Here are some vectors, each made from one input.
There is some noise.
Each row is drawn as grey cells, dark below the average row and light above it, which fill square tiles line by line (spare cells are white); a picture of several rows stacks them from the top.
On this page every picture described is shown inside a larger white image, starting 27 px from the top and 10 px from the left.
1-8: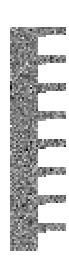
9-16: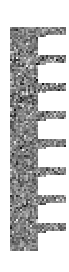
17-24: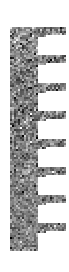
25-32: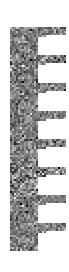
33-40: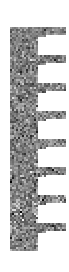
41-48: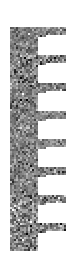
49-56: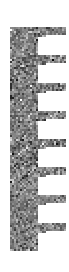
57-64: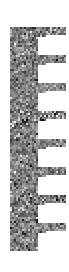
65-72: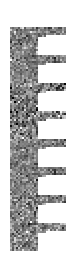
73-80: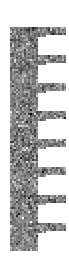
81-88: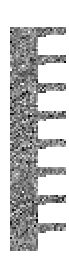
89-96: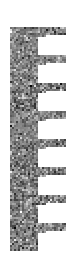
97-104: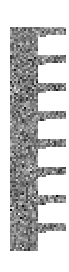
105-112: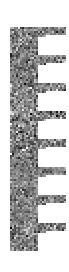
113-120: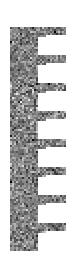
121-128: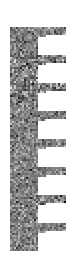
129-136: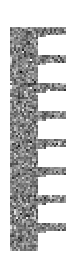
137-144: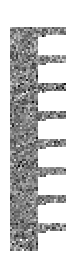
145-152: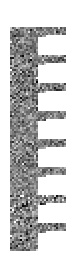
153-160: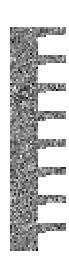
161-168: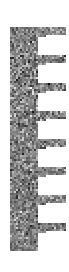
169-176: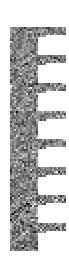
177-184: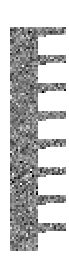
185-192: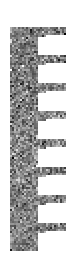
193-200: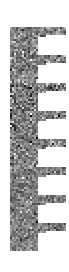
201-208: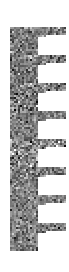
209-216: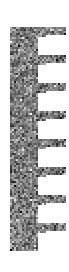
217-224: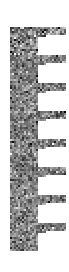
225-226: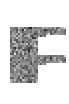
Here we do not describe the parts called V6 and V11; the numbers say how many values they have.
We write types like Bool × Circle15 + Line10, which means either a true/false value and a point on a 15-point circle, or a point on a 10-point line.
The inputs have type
Bool × Bool × Bool × Label5 × V6 × V11.
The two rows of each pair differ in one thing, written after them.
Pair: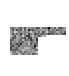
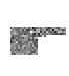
the value of V6
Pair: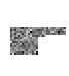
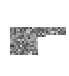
the value of V6
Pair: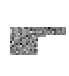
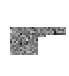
the value of V11
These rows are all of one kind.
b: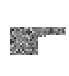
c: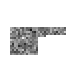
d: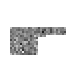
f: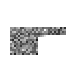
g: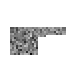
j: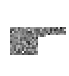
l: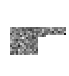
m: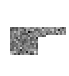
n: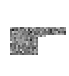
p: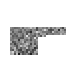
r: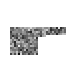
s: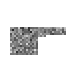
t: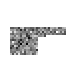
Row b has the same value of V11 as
g, j and l.
